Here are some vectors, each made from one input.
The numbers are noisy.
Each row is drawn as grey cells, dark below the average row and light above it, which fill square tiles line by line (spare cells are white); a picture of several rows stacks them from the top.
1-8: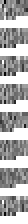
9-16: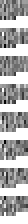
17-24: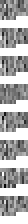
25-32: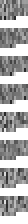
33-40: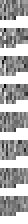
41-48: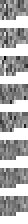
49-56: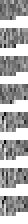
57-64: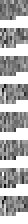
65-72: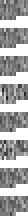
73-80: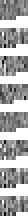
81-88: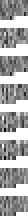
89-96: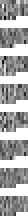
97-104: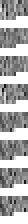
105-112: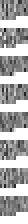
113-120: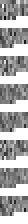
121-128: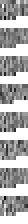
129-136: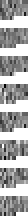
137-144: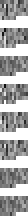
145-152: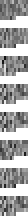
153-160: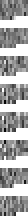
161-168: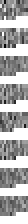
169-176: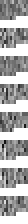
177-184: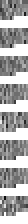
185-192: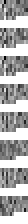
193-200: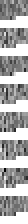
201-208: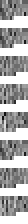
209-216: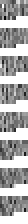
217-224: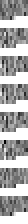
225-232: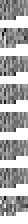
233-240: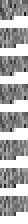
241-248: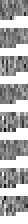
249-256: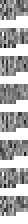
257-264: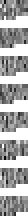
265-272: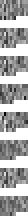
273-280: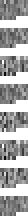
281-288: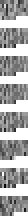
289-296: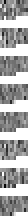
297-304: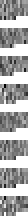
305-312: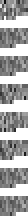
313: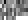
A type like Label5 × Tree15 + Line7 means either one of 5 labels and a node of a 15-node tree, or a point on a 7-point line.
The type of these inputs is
Circle8 + Line7.
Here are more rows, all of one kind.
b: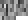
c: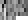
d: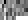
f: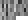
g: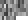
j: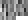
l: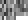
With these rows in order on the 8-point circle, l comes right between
d and g.
